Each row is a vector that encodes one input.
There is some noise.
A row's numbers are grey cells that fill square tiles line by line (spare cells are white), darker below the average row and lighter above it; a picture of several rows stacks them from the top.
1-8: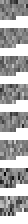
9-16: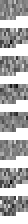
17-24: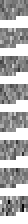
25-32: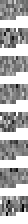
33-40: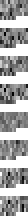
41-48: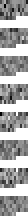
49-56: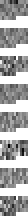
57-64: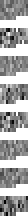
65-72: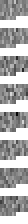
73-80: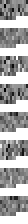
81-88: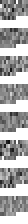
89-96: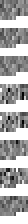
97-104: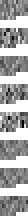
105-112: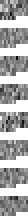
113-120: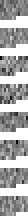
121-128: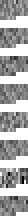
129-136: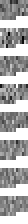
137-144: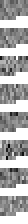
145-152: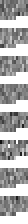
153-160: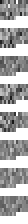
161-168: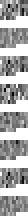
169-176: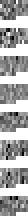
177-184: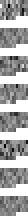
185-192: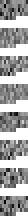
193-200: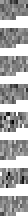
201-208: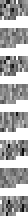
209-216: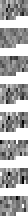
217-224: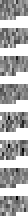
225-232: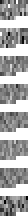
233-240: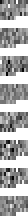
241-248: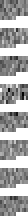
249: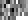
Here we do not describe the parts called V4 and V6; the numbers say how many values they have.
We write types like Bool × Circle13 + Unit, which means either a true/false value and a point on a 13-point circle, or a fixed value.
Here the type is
Bool × (Line9 + Tree7) + V4 × V4 + V6.
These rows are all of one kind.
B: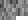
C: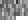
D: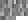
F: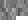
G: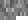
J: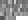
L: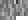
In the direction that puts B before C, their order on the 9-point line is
D, F, J, B, G, C, L.
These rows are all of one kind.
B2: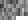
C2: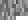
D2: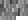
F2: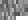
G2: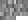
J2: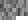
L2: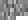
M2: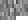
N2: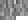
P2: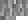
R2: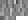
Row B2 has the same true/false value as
D2 and J2.
